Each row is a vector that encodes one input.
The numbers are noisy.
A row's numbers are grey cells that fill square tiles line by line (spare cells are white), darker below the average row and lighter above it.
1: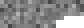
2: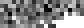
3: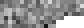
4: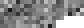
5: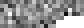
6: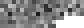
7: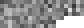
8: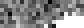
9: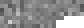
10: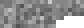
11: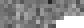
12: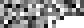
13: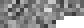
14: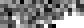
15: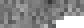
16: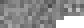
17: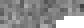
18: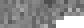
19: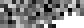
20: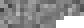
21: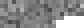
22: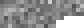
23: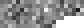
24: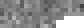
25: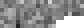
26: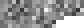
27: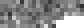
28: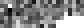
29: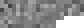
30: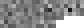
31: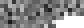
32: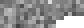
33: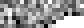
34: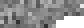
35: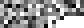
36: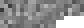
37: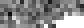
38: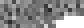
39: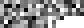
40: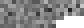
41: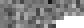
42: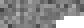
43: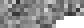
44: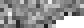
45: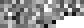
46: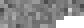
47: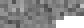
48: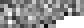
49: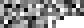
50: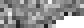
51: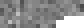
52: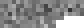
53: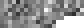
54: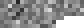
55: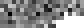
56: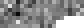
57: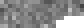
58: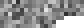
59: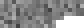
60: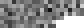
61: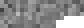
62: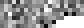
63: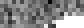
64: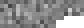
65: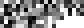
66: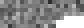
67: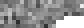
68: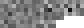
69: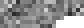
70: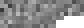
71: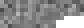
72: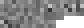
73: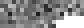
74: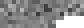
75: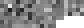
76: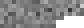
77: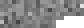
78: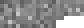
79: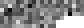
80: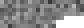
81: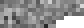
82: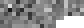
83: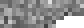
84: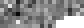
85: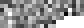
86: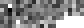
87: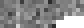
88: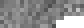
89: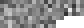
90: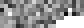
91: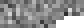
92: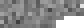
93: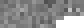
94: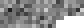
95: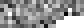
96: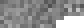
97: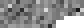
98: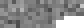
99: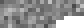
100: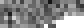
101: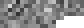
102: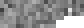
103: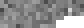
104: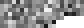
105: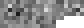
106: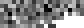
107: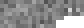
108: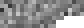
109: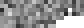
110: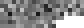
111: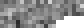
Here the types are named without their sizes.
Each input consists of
either a point on a circle, or a fixed value, or four true/false values.
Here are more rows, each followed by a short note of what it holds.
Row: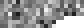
a point on a circle
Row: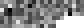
a point on a circle
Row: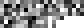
a fixed value
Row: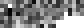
a point on a circle
